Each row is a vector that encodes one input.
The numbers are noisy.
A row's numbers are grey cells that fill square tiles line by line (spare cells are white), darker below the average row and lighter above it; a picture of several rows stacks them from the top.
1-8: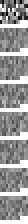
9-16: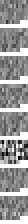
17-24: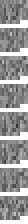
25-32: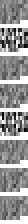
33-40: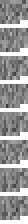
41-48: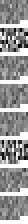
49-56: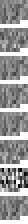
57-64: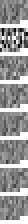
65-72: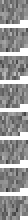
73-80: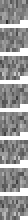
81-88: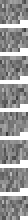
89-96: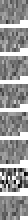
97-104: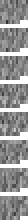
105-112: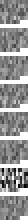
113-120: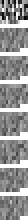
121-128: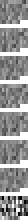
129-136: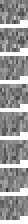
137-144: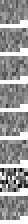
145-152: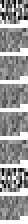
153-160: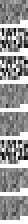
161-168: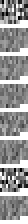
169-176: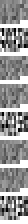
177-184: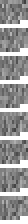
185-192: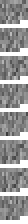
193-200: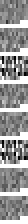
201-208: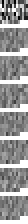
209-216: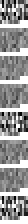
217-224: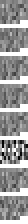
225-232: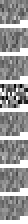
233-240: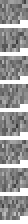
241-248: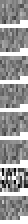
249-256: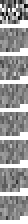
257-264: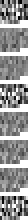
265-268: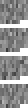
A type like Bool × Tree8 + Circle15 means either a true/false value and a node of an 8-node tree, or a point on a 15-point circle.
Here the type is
Bool × Line5 × (Line5 + Line11) + Line8.
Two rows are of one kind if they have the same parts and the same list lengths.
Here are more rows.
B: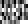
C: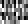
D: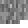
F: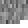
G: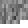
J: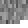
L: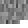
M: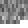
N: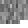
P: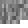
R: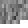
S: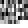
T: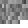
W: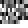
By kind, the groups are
B, C, S, W
D, F, G, J, L, N, P, R
M, T

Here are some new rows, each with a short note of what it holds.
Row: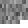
a point on each of two 5-point lines and a true/false value
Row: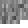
a point on a 5-point line, a point on an 11-point line and a true/false value
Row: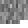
a point on a 5-point line, a point on an 11-point line and a true/false value
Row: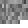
a point on each of two 5-point lines and a true/false value
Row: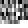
a point on an 8-point line
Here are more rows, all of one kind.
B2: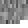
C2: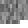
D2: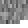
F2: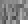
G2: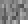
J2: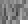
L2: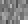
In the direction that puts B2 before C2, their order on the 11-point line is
G2, B2, D2, L2, F2, J2, C2.
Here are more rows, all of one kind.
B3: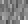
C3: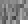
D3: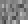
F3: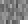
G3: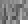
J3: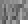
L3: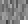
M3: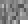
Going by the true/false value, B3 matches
F3 and L3.
